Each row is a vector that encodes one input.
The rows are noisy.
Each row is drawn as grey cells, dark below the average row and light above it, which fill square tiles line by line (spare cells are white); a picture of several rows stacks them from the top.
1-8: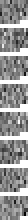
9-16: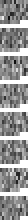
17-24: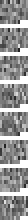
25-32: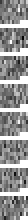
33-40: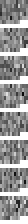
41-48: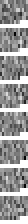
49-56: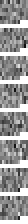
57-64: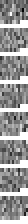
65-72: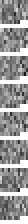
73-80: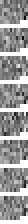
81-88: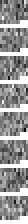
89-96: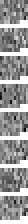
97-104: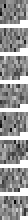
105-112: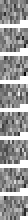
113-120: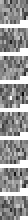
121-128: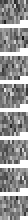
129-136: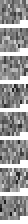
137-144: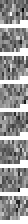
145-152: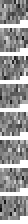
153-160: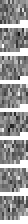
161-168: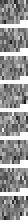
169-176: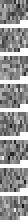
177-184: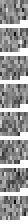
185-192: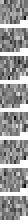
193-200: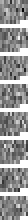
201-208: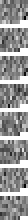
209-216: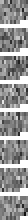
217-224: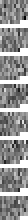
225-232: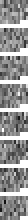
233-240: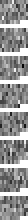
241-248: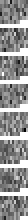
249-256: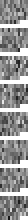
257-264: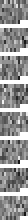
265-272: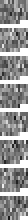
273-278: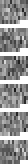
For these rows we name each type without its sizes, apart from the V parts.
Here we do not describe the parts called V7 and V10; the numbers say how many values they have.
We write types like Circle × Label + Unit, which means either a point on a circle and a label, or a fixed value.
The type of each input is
(Line + V10) × V7 + List(Circle) + Tree.
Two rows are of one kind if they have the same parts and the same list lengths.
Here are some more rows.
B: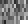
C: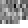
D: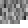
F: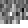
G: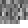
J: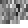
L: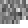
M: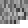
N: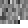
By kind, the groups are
B, J
C, G, M
D
F
L
N

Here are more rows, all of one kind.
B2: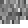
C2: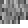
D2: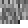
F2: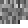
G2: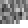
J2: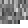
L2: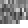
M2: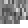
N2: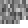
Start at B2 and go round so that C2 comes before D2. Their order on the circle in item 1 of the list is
B2, C2, F2, D2, J2, M2, L2, G2, N2.
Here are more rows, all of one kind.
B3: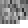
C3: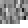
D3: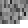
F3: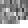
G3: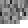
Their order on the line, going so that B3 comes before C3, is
G3, D3, B3, F3, C3.
